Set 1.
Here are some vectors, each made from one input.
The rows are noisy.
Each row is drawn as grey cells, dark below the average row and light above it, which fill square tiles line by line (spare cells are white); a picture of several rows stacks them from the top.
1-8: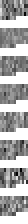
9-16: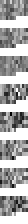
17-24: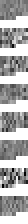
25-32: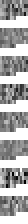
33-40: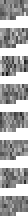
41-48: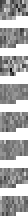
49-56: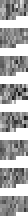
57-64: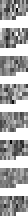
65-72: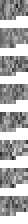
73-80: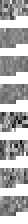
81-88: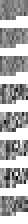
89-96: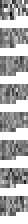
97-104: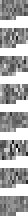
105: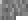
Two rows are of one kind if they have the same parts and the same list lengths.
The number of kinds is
2.
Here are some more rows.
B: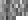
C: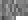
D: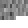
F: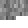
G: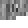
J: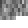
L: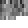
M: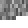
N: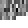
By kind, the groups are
B, C, D, F, M
G, J, L, N

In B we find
one of 11 labels and a point on a 7-point line.
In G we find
a point on a 6-point line.
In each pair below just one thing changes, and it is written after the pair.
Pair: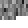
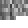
the label
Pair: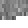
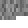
the place on the 7-point line
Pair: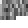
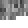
the label
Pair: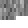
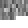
the place on the 7-point line
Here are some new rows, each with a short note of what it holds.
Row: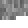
one of 11 labels and a point on a 7-point line
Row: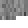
one of 11 labels and a point on a 7-point line
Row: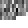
a point on a 6-point line
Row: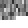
one of 11 labels and a point on a 7-point line
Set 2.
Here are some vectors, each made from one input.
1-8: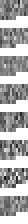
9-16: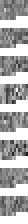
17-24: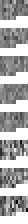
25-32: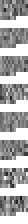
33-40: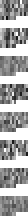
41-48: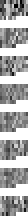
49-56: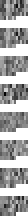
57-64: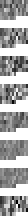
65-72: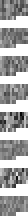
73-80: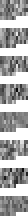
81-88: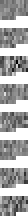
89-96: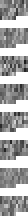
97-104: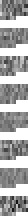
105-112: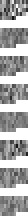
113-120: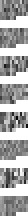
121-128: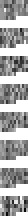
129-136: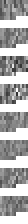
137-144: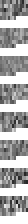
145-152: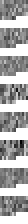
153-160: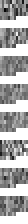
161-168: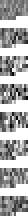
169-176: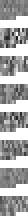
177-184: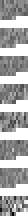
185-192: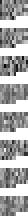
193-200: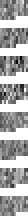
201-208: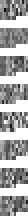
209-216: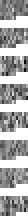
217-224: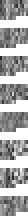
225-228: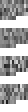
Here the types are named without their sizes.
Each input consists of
a point on a line, together with either a label, or a point on a line.
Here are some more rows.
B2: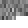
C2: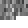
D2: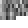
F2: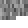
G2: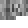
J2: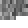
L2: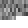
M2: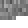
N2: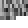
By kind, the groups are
B2, C2, D2, J2, L2
F2, G2, M2, N2

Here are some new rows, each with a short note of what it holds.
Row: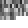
a point on each of two lines
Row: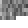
a point on each of two lines
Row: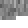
a label and a point on a line
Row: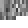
a point on each of two lines
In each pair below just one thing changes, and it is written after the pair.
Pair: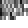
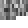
the place on the line
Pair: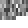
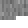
the label
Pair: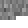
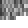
the place on the line
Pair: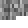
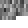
the place on the line
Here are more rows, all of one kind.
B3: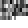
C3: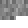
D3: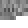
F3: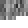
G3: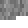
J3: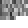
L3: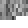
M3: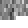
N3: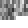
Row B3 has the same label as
D3, M3 and N3.
